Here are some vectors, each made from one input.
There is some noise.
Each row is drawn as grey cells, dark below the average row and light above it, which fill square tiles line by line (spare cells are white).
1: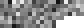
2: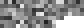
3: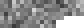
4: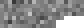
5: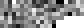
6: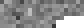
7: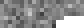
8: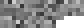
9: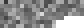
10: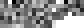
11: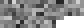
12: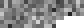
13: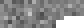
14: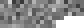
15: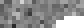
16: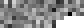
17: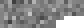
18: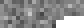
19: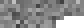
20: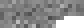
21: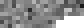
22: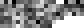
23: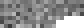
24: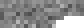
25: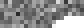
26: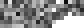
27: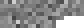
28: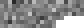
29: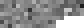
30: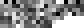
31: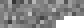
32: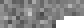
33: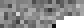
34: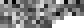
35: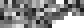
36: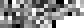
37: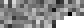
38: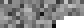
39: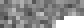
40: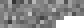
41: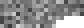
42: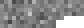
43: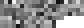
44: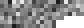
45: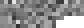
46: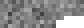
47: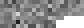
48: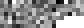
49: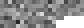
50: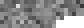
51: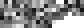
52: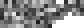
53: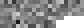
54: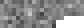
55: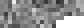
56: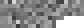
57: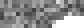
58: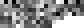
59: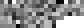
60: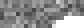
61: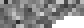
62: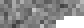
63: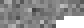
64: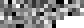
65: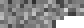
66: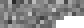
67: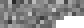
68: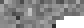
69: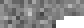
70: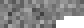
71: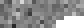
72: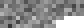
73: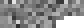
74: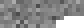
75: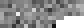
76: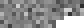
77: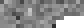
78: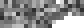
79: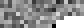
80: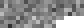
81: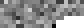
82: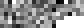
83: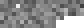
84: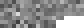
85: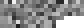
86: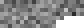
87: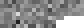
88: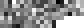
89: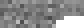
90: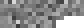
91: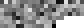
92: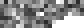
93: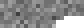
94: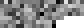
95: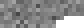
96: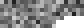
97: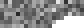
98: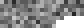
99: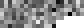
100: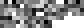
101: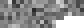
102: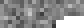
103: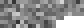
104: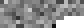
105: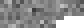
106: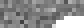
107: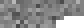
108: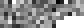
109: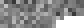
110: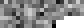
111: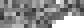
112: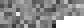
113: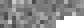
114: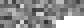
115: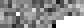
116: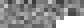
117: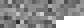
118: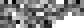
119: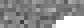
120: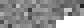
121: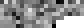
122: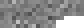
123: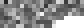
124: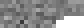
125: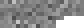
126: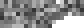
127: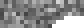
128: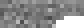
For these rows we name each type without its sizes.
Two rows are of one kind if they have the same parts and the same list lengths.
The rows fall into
2 kinds.
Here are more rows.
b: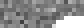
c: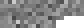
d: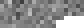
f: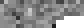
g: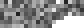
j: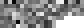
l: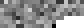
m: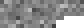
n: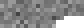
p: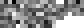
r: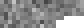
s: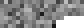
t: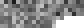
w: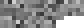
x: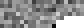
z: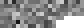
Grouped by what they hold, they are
b, c, d, f, g, j, l, m, n, p, r, s, w, x, z
t

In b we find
four true/false values.
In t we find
a point on a line.
